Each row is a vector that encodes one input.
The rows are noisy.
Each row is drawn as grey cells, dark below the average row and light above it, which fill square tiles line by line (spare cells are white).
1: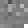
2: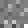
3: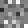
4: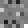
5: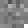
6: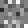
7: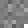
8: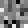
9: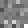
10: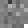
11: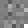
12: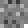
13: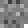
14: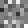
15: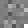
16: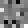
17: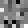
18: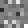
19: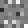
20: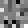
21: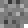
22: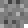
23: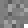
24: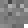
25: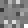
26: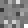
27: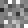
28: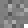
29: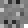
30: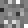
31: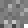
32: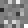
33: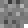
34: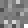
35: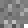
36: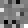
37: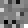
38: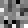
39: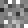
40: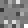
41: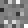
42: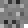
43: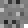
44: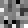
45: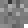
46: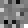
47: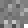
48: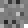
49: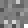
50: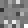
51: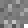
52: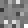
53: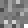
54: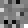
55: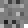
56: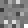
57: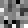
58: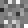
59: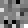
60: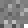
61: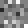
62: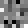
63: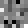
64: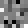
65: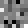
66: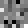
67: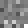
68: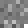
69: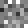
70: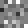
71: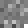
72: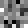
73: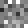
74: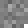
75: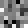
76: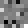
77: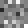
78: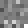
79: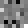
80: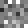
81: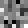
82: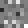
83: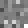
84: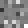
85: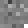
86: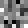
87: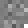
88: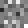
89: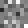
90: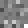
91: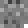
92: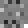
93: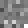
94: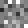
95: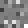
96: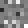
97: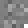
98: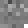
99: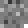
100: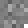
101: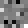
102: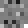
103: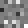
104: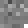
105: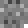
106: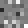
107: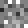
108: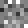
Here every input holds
a point on a 13-point line.
